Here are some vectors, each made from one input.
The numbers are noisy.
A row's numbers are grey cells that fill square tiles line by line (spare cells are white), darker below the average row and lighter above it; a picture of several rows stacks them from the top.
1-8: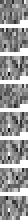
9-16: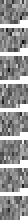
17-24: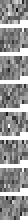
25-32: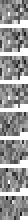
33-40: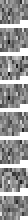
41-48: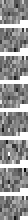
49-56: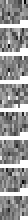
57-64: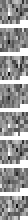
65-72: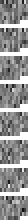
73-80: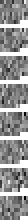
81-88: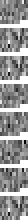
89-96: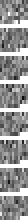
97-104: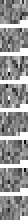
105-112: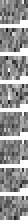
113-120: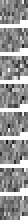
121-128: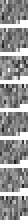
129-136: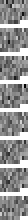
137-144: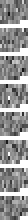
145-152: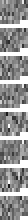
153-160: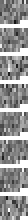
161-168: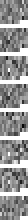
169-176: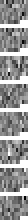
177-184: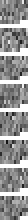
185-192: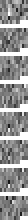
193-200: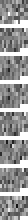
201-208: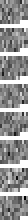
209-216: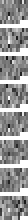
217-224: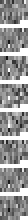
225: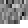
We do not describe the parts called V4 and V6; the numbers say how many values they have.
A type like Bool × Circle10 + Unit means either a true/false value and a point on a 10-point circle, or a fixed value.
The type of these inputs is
Circle8 + Label7 × V4 × V6 + Label11.
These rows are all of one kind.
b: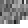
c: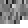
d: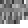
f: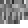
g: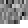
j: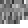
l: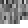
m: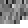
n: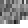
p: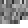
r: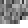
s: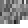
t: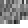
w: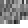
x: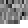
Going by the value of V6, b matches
n, s, t and w.
